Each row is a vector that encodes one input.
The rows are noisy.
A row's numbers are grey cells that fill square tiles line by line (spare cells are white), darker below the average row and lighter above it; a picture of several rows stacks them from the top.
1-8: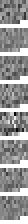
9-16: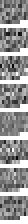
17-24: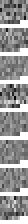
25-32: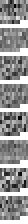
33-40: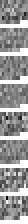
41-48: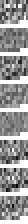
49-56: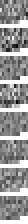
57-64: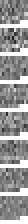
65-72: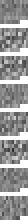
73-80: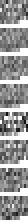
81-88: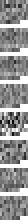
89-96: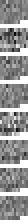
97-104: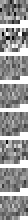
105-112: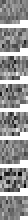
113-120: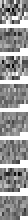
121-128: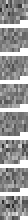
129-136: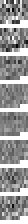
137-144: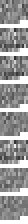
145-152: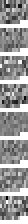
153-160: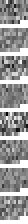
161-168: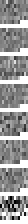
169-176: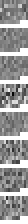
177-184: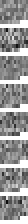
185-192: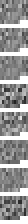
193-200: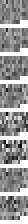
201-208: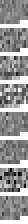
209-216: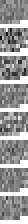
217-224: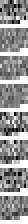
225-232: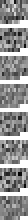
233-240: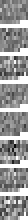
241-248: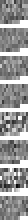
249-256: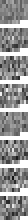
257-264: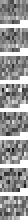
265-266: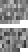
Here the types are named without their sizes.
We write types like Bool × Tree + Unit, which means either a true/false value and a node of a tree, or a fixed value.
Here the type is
Line.
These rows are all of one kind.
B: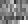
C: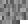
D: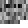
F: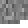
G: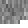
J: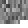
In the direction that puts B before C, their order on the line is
B, G, J, D, F, C.
